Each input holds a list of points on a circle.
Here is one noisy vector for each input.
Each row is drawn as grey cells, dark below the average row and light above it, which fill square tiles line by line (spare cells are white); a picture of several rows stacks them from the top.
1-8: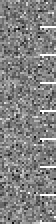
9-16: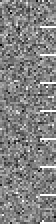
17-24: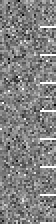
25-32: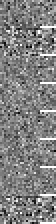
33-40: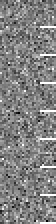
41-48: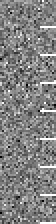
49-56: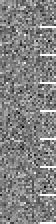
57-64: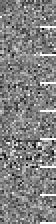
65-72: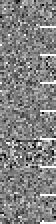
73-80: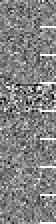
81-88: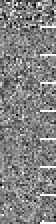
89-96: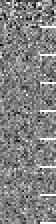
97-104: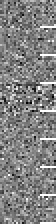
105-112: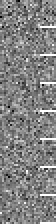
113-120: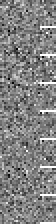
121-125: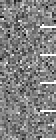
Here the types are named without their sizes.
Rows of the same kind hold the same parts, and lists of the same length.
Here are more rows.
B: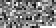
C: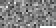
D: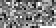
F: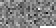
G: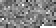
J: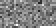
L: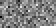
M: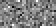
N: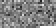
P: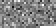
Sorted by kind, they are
B, D
C, G, J
F, M, N, P
L

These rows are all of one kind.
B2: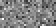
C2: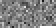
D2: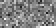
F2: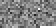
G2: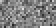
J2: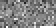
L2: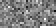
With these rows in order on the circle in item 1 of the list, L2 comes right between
B2 and D2.
